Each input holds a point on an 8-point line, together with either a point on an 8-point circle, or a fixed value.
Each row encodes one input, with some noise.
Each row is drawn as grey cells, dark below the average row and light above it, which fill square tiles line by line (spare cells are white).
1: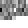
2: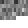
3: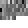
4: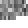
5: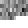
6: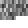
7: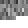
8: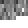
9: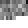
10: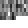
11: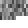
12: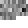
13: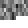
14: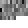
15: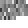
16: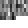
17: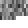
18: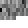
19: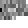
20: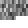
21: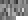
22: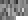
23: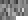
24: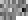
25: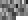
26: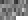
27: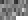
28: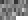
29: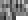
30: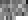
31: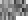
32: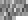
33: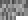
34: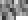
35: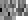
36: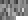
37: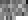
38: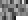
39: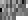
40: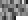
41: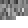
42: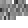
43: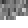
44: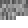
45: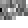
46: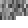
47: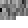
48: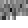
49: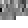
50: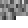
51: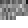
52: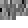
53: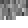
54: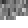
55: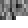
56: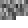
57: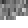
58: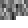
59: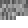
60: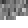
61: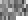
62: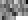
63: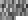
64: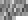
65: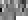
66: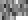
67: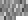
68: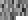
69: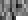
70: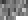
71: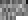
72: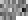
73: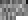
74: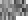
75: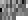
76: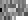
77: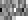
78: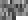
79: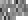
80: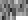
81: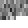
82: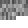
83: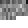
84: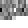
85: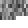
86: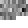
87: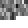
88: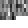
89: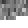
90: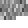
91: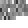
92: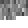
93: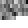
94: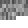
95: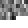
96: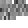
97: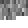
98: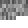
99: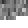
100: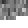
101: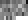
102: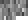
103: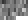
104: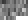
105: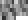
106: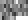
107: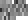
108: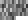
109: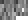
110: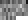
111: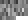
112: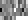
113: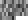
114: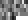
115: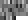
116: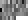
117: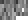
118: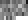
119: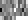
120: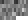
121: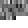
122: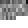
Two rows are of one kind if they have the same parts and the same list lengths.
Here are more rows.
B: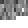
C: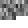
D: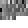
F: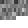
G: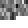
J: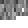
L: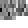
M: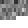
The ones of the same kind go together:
B, F, J, M
C, D, G, L

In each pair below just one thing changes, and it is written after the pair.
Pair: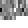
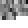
the place on the 8-point circle
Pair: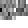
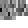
the place on the 8-point line
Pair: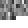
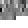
the place on the 8-point circle
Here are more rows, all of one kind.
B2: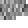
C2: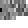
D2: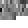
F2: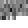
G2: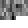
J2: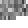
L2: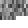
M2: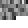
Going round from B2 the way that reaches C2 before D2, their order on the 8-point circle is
B2, C2, D2, F2, M2, G2, L2, J2.
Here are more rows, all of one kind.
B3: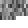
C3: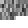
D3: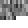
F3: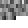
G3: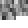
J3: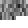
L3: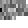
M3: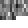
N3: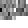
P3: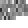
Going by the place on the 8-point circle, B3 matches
C3 and J3.
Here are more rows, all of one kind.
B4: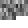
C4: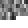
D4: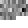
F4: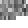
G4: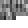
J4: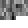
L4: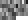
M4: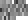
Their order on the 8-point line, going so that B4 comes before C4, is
G4, F4, M4, J4, B4, L4, C4, D4.
